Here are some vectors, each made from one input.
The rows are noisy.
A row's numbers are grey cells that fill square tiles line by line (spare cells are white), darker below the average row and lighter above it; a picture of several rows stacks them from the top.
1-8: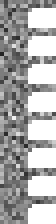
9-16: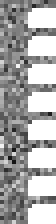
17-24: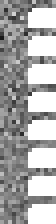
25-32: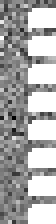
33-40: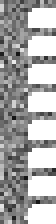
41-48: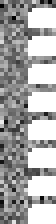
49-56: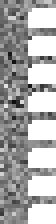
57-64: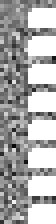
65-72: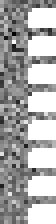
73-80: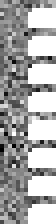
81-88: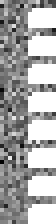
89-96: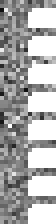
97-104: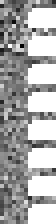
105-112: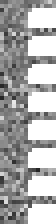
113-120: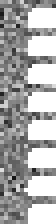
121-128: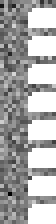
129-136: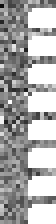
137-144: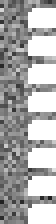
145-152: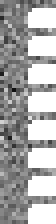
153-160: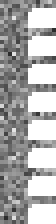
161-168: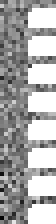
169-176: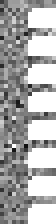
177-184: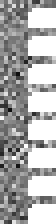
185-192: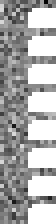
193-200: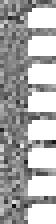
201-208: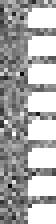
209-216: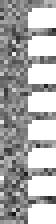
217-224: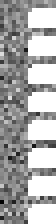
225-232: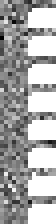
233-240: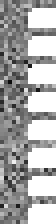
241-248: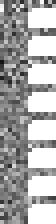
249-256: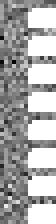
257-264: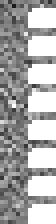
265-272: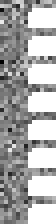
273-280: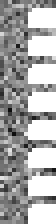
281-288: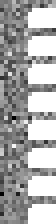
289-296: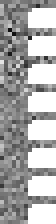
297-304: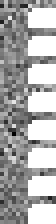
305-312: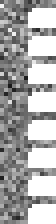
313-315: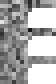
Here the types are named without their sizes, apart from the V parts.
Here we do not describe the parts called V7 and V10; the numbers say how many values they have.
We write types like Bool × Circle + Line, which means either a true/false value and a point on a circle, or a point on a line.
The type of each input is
Bool × (Label × V10 + V7).
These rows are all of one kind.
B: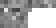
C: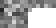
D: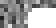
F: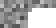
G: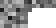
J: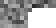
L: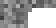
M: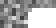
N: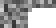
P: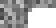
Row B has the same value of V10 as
F and G.
